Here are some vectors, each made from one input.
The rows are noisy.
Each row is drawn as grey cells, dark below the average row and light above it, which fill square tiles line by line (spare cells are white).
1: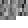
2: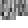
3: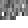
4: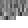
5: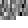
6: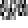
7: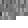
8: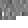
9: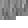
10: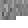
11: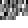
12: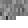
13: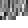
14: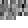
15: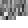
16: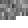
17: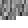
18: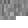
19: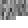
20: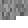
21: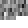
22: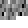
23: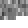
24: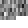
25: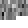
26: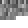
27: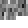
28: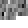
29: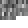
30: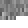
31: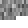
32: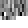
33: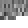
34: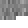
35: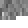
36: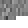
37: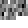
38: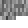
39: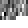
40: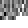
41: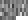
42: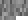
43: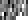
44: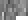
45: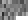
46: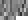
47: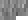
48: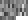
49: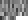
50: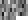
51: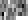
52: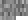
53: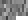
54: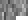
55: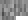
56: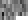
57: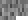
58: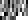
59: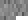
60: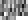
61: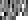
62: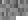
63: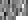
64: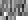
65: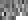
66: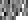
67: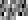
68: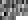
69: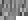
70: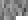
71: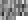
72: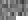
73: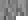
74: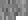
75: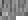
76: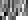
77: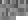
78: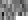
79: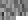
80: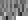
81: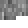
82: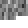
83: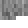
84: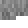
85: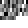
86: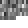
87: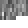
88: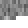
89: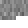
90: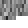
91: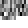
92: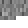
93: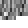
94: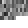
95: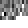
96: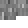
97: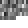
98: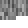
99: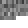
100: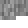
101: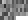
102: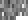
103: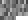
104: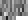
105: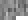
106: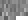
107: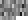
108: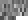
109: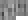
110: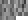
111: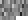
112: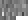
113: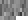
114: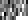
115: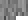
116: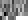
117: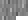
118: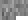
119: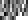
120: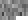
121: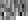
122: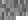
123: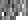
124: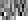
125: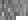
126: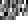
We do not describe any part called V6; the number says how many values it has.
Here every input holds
a point on a 4-point line and a true/false value, together with a list of up to two values of V6.
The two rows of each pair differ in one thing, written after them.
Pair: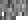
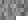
the true/false value
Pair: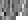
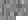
the value of V6 in item 2 of the list
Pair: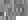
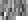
the place on the 4-point line
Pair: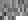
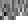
the value of V6 in item 1 of the list
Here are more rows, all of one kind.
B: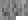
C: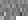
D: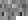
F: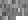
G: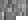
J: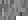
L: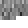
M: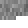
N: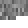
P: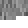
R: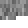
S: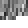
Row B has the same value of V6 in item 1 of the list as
F and R.
